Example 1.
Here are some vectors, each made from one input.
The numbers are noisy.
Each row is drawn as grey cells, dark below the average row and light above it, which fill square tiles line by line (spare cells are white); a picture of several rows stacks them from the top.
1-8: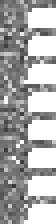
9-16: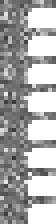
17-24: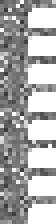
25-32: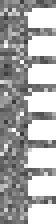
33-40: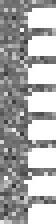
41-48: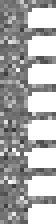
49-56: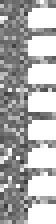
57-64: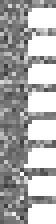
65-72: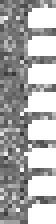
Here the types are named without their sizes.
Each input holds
either a point on a line, or three true/false values.
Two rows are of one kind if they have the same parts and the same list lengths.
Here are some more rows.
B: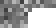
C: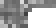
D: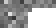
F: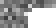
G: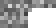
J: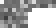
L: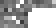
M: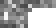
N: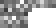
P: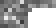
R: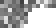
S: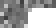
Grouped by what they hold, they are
B, D, R, S
C, F, G, J, L, M, N, P

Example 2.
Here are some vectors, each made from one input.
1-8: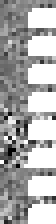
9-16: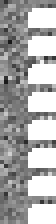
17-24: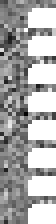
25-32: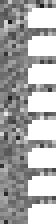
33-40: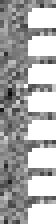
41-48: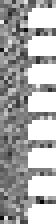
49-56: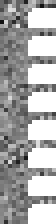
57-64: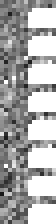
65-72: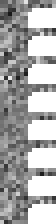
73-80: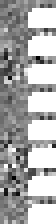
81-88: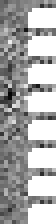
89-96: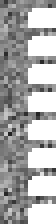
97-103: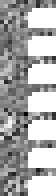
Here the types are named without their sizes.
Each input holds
a list of points on a line.
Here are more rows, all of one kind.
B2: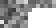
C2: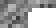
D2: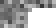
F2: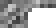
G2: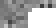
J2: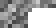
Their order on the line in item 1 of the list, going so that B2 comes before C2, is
J2, B2, F2, C2, G2, D2.
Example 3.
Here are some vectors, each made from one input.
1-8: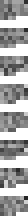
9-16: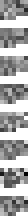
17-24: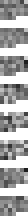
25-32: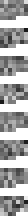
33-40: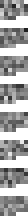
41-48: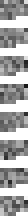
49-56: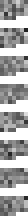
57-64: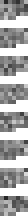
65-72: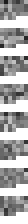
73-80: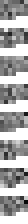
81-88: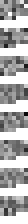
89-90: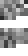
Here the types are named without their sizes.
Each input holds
a point on a line and a true/false value.
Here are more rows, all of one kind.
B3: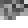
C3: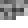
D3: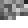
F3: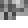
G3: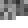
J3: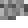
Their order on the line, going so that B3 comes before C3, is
G3, J3, F3, D3, B3, C3.
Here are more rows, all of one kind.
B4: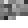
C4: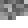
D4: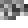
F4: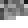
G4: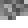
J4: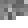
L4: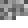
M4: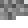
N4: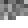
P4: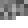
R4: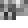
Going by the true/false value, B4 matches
F4, L4 and R4.
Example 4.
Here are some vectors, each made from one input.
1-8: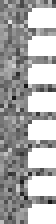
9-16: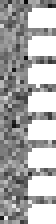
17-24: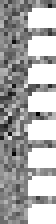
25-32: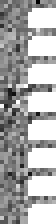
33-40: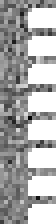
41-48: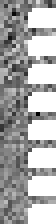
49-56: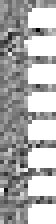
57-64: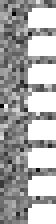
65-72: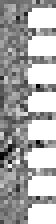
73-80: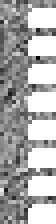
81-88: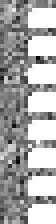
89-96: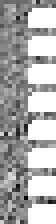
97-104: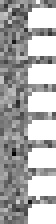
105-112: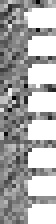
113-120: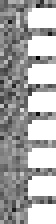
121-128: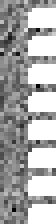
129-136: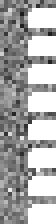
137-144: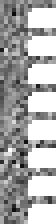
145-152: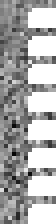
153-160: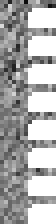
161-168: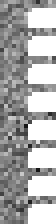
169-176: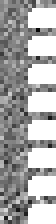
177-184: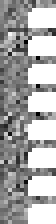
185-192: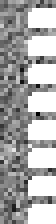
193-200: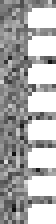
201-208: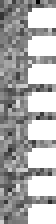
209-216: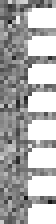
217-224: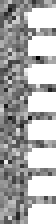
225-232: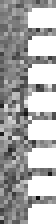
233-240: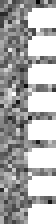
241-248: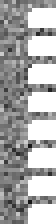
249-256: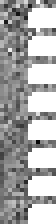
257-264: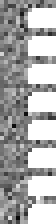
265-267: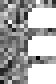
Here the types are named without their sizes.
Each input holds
either a point on a line, or three true/false values.
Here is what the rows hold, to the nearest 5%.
About 35% of them hold a point on a line. The rest hold three true/false values.
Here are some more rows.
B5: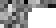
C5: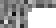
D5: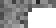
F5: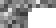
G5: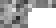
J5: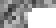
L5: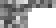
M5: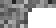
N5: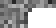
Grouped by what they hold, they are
B5, C5, F5, L5
D5, G5, J5, M5, N5

